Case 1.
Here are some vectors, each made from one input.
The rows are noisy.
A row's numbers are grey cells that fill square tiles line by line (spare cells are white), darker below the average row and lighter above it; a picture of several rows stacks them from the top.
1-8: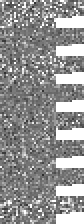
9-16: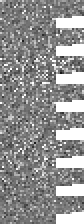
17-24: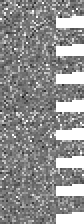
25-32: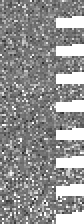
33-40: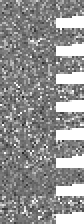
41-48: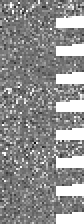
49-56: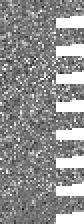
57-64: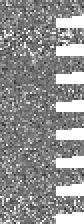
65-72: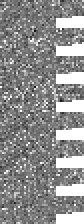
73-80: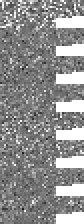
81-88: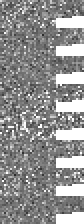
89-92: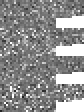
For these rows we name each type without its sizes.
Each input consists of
a label.
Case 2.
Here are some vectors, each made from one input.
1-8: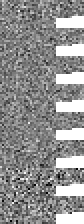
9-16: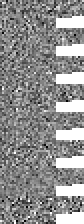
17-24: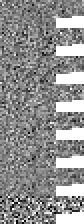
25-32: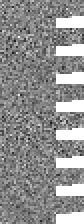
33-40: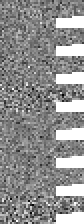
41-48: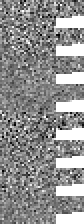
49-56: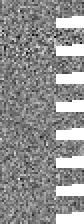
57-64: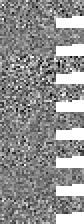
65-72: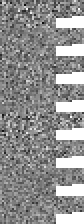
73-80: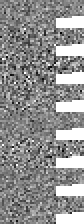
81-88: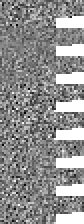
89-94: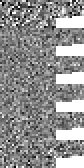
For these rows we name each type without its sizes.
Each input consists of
a label.
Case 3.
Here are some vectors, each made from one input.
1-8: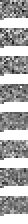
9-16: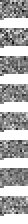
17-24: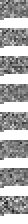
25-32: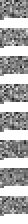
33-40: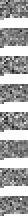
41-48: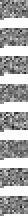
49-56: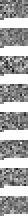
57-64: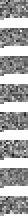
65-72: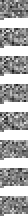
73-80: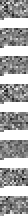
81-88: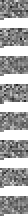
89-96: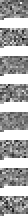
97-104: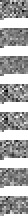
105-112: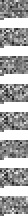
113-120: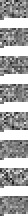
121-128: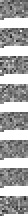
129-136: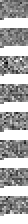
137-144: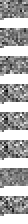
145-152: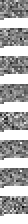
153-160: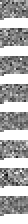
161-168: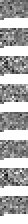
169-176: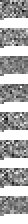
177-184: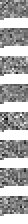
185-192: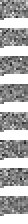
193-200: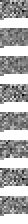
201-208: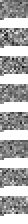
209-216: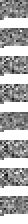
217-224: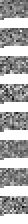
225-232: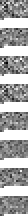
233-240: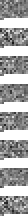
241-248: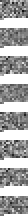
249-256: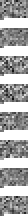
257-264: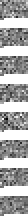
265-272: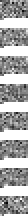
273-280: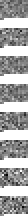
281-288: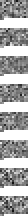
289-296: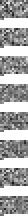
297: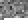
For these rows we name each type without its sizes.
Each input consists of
a node of a tree.
